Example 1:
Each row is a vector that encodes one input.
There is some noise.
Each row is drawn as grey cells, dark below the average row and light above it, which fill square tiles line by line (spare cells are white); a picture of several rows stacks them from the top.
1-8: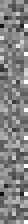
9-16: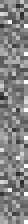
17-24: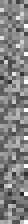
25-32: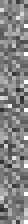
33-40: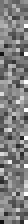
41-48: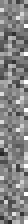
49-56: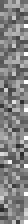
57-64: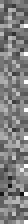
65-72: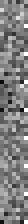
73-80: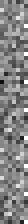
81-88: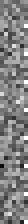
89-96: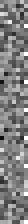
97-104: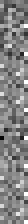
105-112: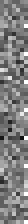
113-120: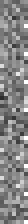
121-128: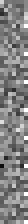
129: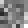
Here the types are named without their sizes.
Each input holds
a label.
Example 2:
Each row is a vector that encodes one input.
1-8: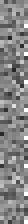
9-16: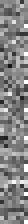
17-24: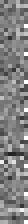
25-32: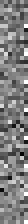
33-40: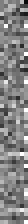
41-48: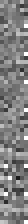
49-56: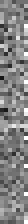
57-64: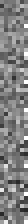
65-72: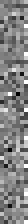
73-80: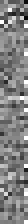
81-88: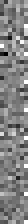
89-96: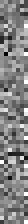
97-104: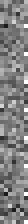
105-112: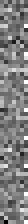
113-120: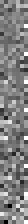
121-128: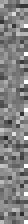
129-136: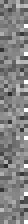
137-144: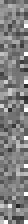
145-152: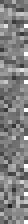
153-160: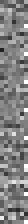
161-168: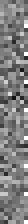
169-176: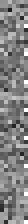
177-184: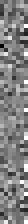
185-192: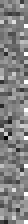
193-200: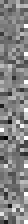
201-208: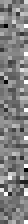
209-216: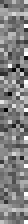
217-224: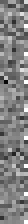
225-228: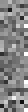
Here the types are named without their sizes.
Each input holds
a point on a circle.
